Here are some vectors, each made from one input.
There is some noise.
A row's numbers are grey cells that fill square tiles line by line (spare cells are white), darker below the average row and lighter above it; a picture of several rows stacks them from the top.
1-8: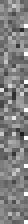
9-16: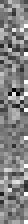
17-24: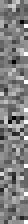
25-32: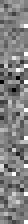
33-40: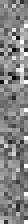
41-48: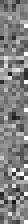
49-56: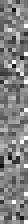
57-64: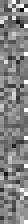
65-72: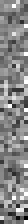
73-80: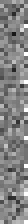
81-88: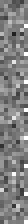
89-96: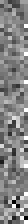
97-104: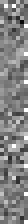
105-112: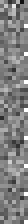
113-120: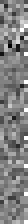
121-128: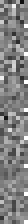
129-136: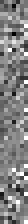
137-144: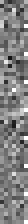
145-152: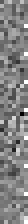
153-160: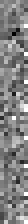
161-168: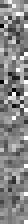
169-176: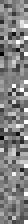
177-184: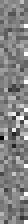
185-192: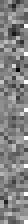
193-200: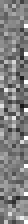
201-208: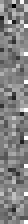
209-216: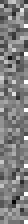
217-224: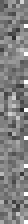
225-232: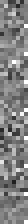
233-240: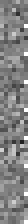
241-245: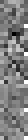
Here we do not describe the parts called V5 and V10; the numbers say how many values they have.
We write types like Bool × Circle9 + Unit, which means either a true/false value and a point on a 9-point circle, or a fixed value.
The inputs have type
Bool × (Line11 + V10) + V5.
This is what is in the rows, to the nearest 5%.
About 90% of them hold a true/false value, together with either a point on an 11-point line, or a value of V10. The rest hold a value of V5.
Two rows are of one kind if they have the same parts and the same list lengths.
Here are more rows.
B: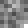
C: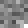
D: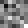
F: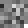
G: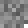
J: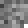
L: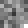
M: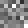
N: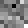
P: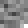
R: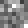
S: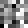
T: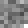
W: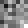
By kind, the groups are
B, C, D, L, M, R
F, G, J, N, P, T, W
S

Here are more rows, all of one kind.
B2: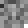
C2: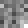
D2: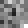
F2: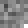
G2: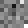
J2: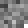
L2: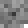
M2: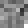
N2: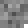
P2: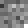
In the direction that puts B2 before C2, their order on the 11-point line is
D2, L2, P2, G2, B2, J2, F2, C2, N2, M2.
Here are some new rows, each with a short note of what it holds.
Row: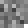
a point on an 11-point line and a true/false value
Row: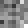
a point on an 11-point line and a true/false value
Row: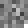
a point on an 11-point line and a true/false value
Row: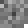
a true/false value and a value of V10
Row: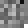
a true/false value and a value of V10
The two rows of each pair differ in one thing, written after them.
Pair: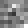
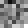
the true/false value
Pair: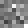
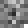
the true/false value
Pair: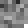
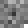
the true/false value
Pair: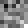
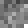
the true/false value
